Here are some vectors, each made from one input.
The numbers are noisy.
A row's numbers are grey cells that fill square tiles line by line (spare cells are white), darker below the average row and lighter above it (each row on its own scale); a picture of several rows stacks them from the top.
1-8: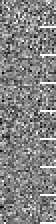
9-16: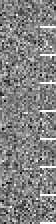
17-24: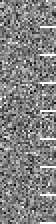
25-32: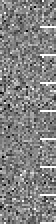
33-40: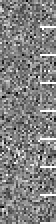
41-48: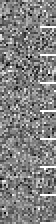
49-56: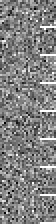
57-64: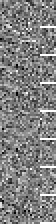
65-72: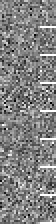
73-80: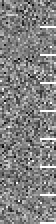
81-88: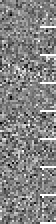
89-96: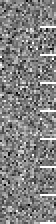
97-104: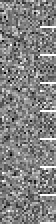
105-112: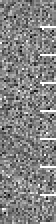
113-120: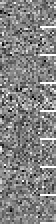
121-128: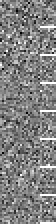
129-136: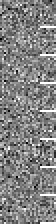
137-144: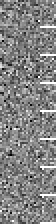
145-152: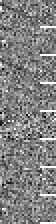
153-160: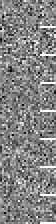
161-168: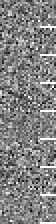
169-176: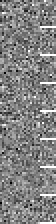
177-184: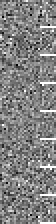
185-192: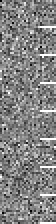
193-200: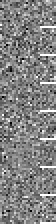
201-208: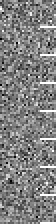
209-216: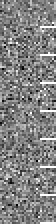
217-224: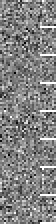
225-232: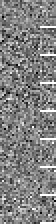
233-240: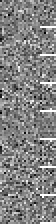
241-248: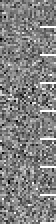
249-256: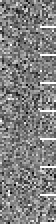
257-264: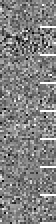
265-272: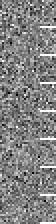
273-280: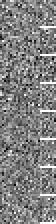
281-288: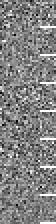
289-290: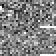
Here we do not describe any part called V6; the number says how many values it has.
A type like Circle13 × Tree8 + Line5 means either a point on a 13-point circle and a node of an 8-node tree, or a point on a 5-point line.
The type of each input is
Bool × V6 + Circle9.
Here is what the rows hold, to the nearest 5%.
About 65% of them hold a point on a 9-point circle. The rest hold a true/false value and a value of V6.
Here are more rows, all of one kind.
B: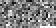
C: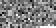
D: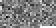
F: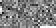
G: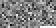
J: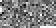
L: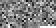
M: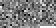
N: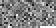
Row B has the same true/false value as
D, F and J.
